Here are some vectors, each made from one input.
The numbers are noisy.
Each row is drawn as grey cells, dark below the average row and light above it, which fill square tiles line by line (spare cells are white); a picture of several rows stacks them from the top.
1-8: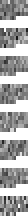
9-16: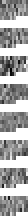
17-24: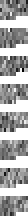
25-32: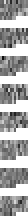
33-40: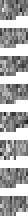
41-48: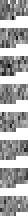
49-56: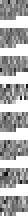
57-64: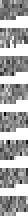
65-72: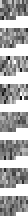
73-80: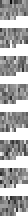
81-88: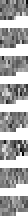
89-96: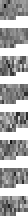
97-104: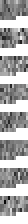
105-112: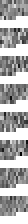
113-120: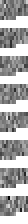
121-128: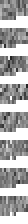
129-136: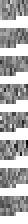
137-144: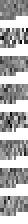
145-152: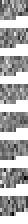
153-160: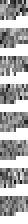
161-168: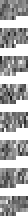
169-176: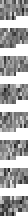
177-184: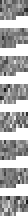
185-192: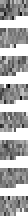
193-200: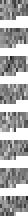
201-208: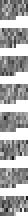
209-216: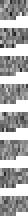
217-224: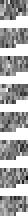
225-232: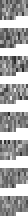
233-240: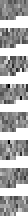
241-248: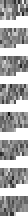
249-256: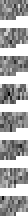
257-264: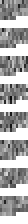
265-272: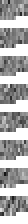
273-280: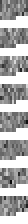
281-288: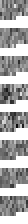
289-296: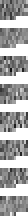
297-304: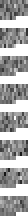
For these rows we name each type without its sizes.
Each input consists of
either a point on a circle, or a node of a tree.
